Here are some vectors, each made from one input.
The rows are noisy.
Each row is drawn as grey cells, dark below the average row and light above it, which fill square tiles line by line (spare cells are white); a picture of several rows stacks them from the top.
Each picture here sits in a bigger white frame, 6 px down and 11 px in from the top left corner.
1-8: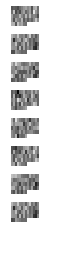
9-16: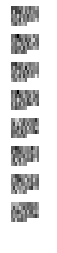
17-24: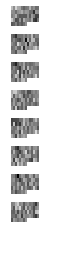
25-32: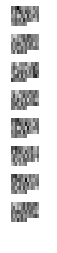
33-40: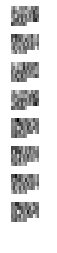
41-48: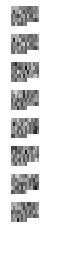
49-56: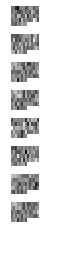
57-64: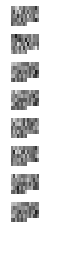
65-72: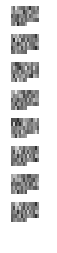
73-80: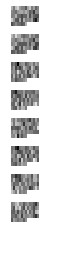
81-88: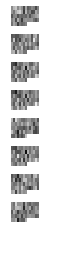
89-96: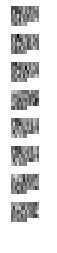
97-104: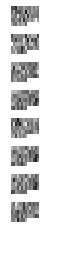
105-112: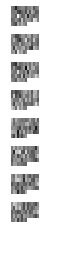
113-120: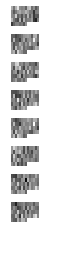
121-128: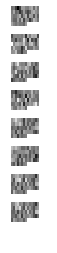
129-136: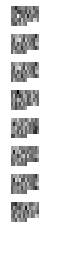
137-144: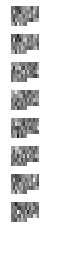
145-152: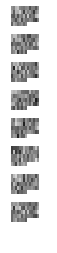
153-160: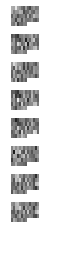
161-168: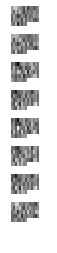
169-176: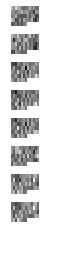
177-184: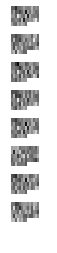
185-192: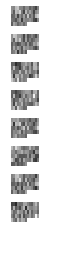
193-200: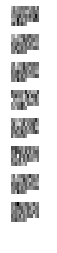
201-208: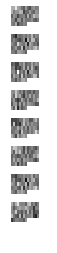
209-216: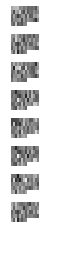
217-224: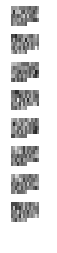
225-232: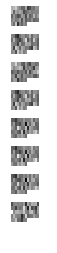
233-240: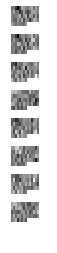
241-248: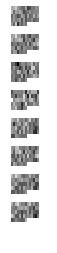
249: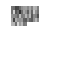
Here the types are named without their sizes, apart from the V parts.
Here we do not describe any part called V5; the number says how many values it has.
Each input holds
either a point on each of two lines, or a list of items, each a true/false value and a value of V5.
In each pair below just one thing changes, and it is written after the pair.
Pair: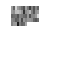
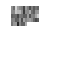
the value of V5 in item 2 of the list
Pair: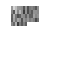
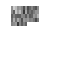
the true/false value in item 2 of the list
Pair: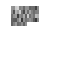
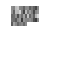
the true/false value in item 2 of the list
